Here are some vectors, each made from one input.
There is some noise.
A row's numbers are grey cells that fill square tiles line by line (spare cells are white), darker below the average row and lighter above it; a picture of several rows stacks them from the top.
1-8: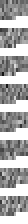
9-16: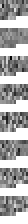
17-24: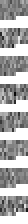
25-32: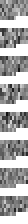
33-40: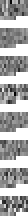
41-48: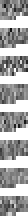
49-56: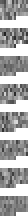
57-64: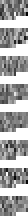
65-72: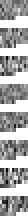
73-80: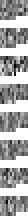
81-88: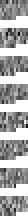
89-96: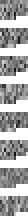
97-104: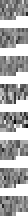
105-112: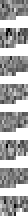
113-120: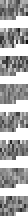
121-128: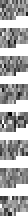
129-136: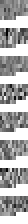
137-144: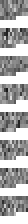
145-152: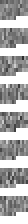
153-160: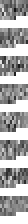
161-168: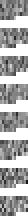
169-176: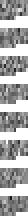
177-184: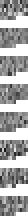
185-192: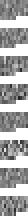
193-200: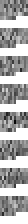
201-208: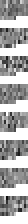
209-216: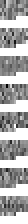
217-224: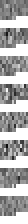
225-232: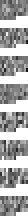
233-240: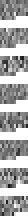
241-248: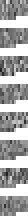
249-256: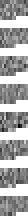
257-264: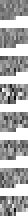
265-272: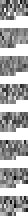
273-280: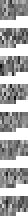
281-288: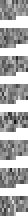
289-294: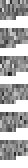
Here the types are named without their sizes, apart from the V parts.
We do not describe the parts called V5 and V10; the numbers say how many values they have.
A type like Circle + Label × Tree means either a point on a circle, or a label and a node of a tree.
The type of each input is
Bool × V5 + Label × (Tree + V10).
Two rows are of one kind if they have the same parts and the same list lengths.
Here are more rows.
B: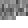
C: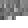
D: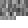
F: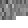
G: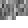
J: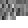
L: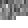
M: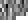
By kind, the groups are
B, C, F, J, L
D, G
M

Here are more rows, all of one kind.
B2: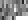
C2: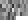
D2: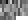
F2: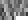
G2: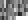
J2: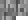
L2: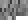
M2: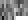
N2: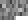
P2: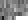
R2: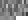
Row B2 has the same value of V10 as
D2, F2 and J2.
